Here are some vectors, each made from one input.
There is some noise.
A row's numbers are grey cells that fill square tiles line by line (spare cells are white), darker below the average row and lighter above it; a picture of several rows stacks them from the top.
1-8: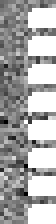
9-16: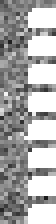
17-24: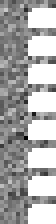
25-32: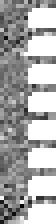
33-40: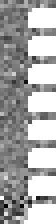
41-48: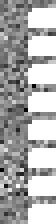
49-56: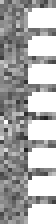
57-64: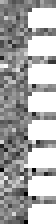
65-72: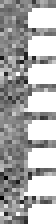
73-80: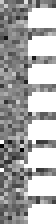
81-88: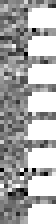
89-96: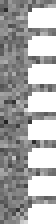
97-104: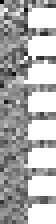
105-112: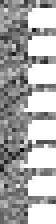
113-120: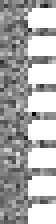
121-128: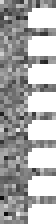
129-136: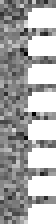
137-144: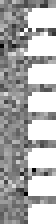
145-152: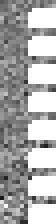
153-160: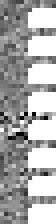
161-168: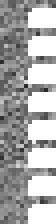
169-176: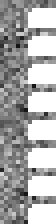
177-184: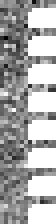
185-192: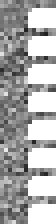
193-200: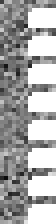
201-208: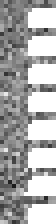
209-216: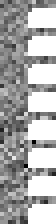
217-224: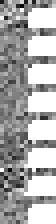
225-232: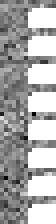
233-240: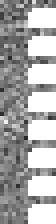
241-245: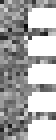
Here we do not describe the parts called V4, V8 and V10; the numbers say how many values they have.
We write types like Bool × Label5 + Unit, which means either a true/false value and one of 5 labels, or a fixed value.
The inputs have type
Bool × Line5 × V4 × V8 + Line6 × V10.
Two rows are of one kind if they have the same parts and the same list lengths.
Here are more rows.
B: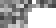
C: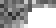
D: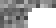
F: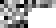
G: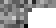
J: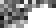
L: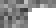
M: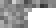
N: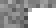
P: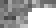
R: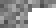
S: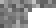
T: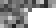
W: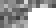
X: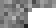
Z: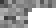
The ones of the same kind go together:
B, C, F, M, P, R, S, T, Z
D, G, J, L, N, W, X

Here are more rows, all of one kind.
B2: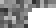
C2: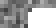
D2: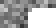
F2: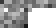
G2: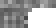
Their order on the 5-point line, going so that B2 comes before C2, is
B2, G2, D2, F2, C2.
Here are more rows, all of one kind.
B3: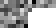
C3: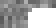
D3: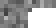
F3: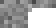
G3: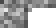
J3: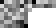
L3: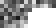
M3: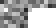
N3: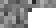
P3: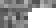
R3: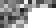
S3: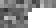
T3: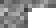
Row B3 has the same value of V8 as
C3, F3 and J3.
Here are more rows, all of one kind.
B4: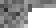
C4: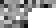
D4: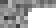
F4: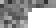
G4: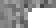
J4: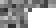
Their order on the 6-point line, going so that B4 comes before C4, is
D4, B4, C4, J4, G4, F4.
